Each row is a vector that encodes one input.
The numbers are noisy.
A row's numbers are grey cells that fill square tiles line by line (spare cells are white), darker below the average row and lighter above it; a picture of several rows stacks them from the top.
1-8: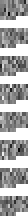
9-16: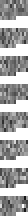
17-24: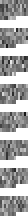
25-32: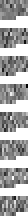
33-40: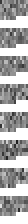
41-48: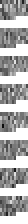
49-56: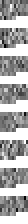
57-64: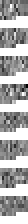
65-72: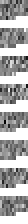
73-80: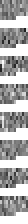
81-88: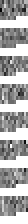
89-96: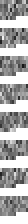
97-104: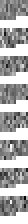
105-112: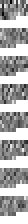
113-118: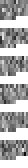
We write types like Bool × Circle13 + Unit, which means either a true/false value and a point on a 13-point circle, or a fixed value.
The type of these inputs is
Bool × (Tree8 + Unit) + Label8 × Label8.
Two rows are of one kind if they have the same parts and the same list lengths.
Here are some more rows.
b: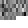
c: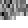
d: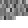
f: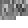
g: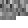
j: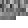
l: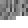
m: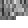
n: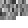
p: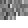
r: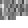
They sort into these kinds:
b, c, d, l, m, p
f, g, j, r
n

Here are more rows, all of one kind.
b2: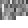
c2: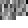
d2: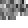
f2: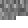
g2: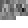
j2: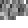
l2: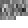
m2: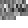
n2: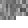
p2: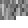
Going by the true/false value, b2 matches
c2, d2, n2 and p2.
